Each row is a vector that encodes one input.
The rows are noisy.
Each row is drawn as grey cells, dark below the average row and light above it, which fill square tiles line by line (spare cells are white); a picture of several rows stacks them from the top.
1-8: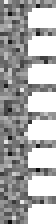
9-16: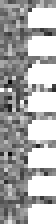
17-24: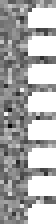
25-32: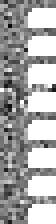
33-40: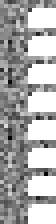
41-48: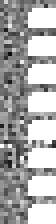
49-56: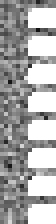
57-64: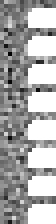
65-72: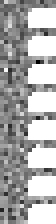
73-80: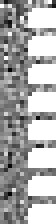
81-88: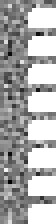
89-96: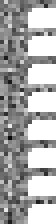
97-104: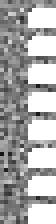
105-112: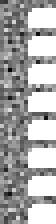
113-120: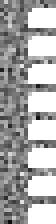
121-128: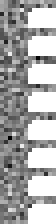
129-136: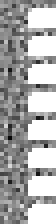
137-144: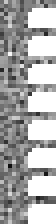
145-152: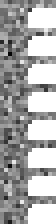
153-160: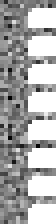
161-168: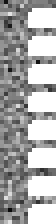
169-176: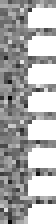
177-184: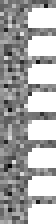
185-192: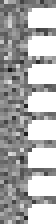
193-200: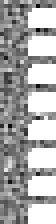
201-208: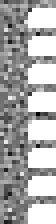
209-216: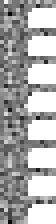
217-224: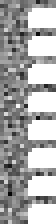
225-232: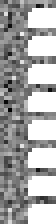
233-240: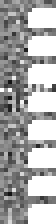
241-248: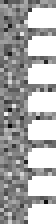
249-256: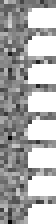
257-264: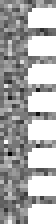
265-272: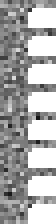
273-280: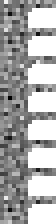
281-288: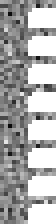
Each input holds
a list of up to two items, each either a point on a 4-point line, or a point on a 5-point line and a true/false value.
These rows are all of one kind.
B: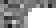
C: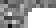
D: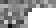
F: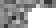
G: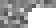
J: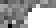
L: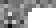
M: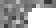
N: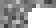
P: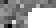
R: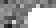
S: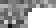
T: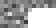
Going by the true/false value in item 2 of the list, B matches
C and T.
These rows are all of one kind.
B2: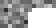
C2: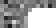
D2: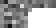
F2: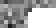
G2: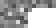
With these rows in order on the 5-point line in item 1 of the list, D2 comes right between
B2 and C2.
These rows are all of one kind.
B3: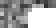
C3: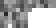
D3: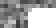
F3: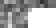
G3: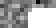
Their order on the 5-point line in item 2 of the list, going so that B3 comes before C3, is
B3, D3, C3, F3, G3.
